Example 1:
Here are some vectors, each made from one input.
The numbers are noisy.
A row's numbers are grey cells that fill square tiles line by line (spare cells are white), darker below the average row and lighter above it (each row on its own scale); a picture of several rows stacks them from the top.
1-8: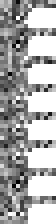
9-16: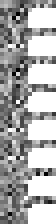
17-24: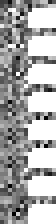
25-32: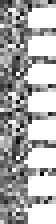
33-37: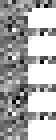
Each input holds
a point on an 8-point circle.
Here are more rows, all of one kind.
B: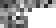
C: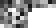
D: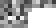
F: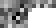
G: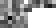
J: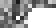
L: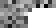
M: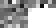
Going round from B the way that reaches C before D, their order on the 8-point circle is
B, C, D, M, F, J, G, L.
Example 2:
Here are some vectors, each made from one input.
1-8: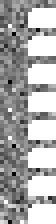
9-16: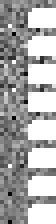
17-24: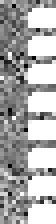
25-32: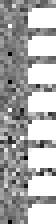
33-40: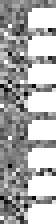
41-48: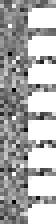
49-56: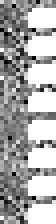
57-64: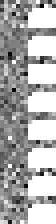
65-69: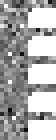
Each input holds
either a point on an 8-point circle, or a fixed value.
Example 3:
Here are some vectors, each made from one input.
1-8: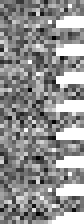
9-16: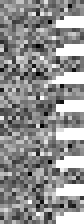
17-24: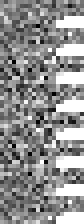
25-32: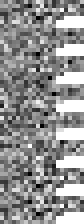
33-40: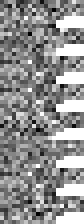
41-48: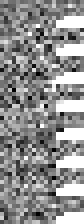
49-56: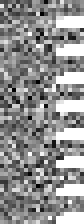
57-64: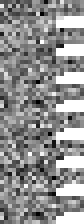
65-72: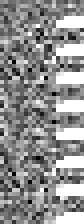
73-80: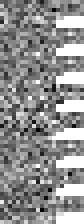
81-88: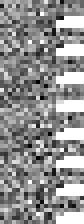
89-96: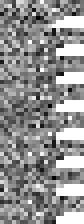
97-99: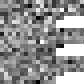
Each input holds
four true/false values.
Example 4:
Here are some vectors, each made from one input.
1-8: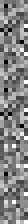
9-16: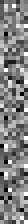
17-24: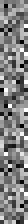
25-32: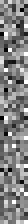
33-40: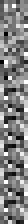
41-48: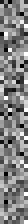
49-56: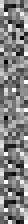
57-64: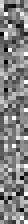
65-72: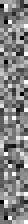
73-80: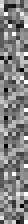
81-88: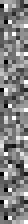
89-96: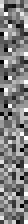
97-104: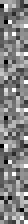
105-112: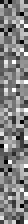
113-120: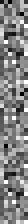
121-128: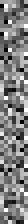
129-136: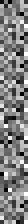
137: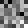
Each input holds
a point on a 6-point circle.
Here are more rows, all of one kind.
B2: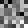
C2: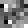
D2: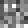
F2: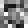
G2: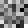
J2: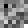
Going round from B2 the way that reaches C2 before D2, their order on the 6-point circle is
B2, J2, F2, G2, C2, D2.
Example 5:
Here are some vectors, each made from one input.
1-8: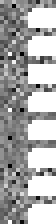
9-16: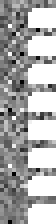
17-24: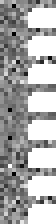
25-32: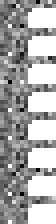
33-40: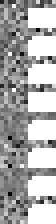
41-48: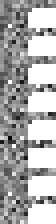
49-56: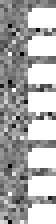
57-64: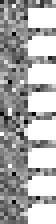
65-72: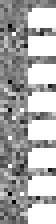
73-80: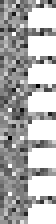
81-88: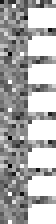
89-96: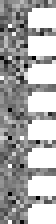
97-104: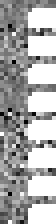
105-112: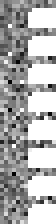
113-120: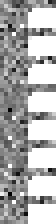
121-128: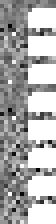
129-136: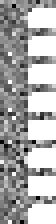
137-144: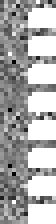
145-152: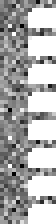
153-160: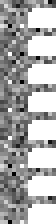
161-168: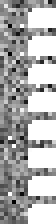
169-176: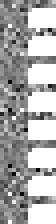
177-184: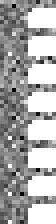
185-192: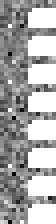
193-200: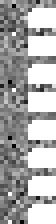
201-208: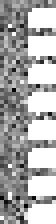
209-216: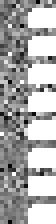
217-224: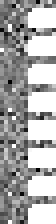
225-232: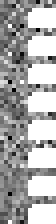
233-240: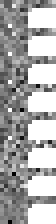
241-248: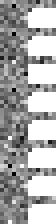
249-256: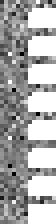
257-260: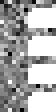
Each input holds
either a point on an 8-point circle, or a fixed value.
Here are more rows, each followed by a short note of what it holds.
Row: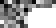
a fixed value
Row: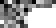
a fixed value
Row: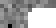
a point on an 8-point circle
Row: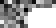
a fixed value
